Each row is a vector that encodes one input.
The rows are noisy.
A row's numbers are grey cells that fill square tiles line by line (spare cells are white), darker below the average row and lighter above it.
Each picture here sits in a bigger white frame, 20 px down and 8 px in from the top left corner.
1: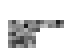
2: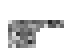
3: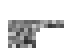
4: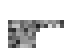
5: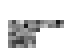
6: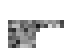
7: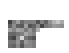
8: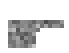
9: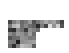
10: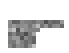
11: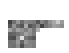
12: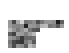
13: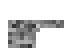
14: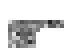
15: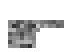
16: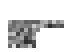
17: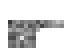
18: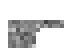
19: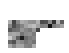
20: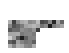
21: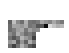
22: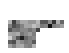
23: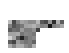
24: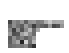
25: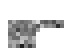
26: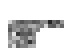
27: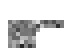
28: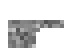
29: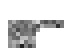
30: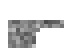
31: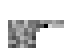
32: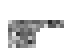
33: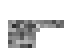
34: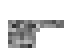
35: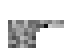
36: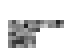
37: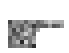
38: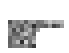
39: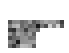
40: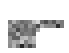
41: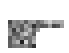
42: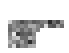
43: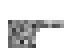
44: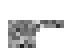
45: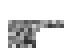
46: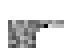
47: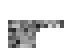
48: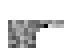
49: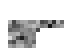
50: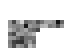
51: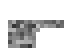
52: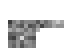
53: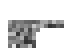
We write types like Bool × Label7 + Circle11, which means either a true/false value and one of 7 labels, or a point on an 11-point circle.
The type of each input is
Tree11.
